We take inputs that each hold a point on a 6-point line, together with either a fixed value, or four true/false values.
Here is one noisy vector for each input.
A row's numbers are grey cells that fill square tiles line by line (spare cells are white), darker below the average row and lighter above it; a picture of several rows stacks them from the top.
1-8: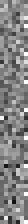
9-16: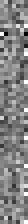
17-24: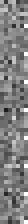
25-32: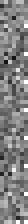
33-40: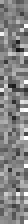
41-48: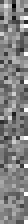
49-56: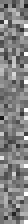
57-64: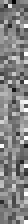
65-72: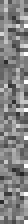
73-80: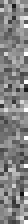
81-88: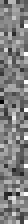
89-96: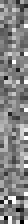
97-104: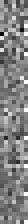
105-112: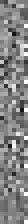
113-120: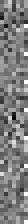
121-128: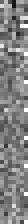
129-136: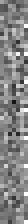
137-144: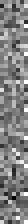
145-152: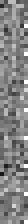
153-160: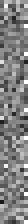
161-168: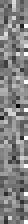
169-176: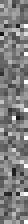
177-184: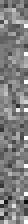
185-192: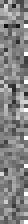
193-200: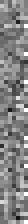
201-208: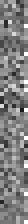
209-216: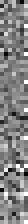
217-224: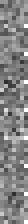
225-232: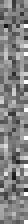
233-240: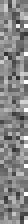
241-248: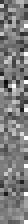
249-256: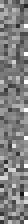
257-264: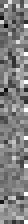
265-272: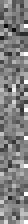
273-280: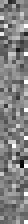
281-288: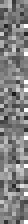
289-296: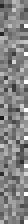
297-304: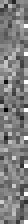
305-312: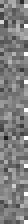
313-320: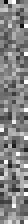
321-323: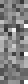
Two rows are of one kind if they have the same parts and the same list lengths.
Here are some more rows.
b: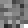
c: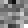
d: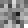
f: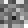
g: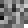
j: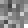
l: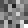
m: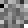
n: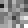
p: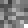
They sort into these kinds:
b
c, d, f, g, j, l, m, n, p

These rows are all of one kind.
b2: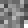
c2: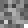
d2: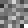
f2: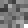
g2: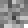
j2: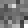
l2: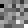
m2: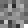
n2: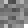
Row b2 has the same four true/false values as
d2, j2 and n2.
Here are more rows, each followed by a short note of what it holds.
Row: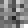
a point on a 6-point line
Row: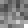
a point on a 6-point line and four true/false values
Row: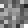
a point on a 6-point line
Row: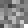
a point on a 6-point line and four true/false values
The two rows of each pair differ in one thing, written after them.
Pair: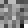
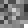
the place on the 6-point line
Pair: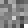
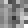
the place on the 6-point line
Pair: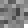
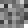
the place on the 6-point line
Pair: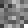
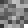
one of the four true/false values
